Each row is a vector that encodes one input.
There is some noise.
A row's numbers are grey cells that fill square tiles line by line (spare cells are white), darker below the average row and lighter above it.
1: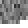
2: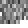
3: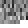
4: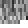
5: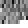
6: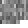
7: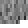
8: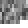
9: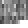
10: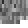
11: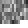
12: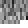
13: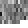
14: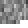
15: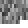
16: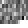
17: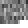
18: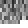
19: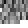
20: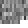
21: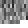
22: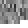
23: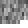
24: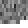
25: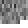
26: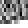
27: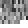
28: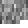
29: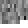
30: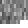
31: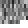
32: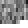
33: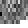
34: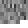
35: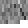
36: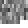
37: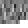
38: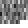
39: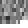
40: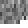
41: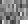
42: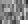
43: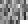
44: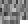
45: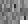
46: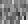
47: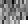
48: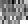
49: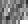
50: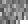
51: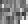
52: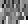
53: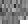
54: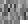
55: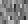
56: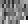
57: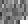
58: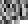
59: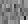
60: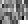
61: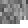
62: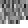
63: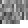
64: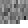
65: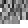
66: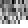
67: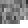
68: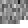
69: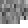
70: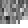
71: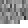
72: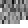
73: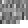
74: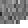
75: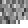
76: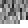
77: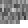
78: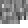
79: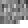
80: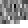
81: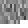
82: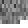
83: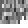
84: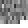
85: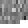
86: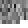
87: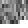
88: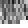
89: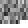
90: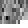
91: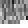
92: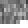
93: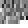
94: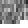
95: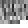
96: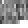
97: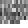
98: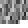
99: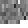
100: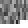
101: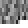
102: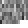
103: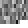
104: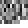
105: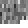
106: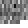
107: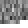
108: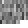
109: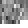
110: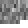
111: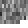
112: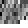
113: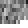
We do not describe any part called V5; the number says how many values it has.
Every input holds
a list of up to three items, each a true/false value and a value of V5.
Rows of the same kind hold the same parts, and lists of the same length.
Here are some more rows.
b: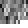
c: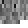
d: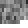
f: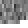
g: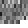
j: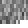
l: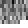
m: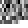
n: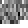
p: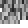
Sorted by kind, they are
b, d, j, n
c, f, g
l, p
m

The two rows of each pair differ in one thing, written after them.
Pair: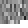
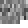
the value of V5 in item 1 of the list
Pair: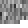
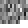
the value of V5 in item 1 of the list
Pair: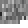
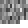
the value of V5 in item 1 of the list
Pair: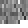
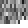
the true/false value in item 1 of the list
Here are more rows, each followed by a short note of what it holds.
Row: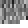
a list of one item
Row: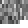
a list of two items
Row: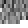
a list of one item
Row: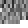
a list of one item
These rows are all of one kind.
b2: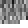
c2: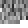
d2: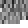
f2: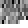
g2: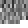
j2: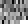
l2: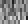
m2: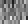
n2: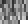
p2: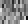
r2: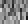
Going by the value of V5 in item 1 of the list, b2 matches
d2, f2, g2 and j2.
